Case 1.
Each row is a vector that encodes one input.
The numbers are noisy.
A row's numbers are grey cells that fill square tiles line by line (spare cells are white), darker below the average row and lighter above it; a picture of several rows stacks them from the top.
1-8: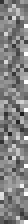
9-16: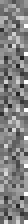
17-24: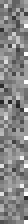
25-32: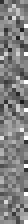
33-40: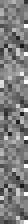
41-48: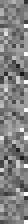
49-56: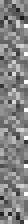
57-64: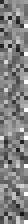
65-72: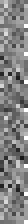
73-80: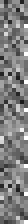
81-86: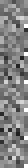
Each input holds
a point on a 10-point line.
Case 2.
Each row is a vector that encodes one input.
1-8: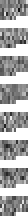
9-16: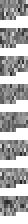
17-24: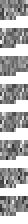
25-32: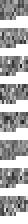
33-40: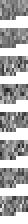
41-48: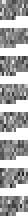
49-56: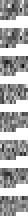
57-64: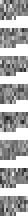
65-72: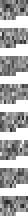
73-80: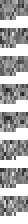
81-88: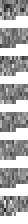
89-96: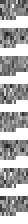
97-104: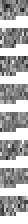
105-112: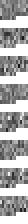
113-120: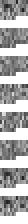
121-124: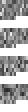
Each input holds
a node of a 12-node tree.
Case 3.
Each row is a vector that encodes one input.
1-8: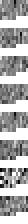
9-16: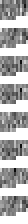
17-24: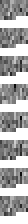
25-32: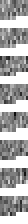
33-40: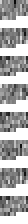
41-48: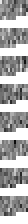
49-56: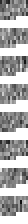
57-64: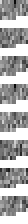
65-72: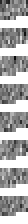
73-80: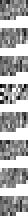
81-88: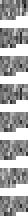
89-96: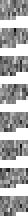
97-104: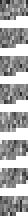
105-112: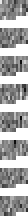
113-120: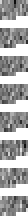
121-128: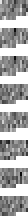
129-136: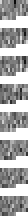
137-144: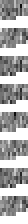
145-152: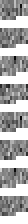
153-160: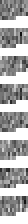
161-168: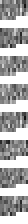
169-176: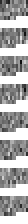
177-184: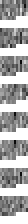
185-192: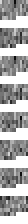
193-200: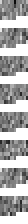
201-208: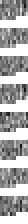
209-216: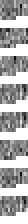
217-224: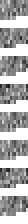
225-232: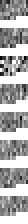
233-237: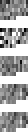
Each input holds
either a fixed value, or a node of a 9-node tree.
